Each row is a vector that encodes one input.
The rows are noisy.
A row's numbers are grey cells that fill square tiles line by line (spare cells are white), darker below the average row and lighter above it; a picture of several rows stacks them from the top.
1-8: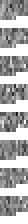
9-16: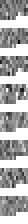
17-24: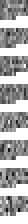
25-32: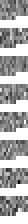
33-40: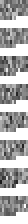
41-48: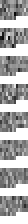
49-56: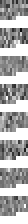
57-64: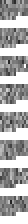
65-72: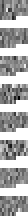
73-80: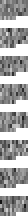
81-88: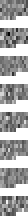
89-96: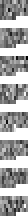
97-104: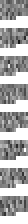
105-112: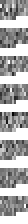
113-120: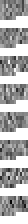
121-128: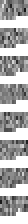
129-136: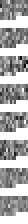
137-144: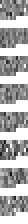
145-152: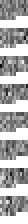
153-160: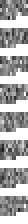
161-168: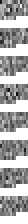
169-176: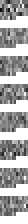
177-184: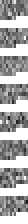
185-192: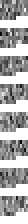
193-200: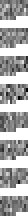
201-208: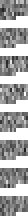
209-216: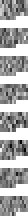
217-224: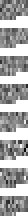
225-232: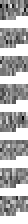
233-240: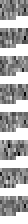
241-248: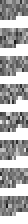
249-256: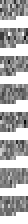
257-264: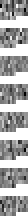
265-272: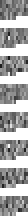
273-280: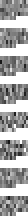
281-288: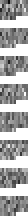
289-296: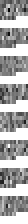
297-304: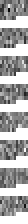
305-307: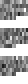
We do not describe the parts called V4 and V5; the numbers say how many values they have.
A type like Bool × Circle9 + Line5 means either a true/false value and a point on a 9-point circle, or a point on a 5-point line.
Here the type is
(Bool × Bool × Bool + Line6) × ((Tree10 + V5) × V4 + Unit).
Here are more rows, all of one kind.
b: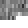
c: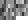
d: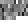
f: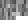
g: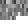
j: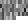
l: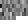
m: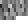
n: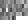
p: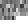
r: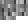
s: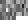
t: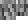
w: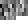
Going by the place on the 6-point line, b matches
f, r, s and t.
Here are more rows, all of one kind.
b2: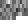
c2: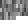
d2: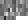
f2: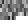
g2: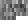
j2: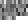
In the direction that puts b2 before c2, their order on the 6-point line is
j2, f2, b2, d2, g2, c2.
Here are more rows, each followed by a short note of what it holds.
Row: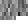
three true/false values, a value of V4 and a value of V5
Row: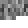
a point on a 6-point line
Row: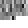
a point on a 6-point line, a value of V4 and a value of V5
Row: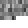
a point on a 6-point line
